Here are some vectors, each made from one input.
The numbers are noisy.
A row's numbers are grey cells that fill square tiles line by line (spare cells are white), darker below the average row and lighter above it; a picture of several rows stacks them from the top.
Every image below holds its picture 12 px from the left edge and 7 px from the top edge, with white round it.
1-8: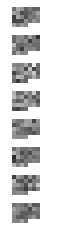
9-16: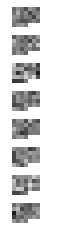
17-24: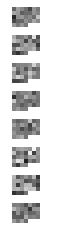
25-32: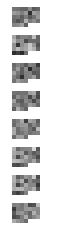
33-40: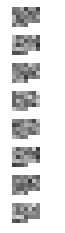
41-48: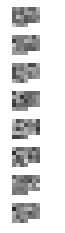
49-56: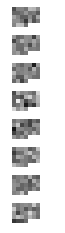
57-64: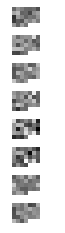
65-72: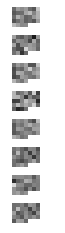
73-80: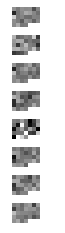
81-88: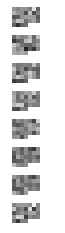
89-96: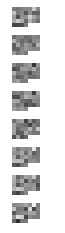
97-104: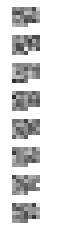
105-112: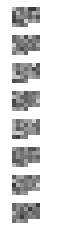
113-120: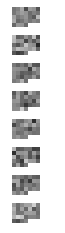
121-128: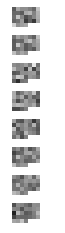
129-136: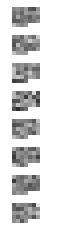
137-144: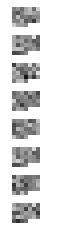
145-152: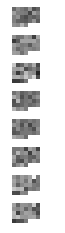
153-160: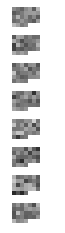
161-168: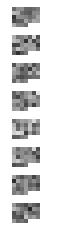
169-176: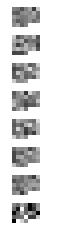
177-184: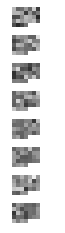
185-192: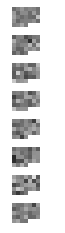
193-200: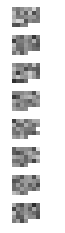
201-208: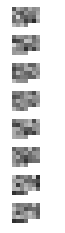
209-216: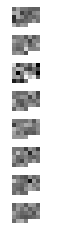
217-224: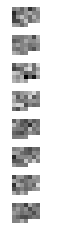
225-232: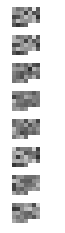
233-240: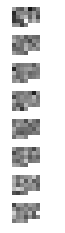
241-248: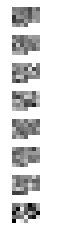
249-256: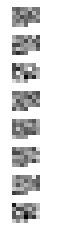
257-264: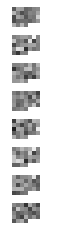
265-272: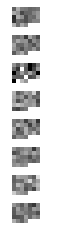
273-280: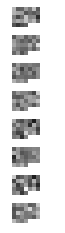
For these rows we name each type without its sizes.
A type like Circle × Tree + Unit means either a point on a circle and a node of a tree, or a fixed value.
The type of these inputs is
List(Line).
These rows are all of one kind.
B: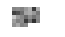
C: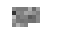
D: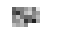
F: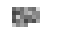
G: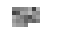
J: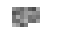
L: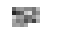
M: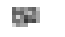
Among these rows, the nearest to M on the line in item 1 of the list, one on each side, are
F and J.
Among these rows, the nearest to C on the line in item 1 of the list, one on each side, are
G and L.
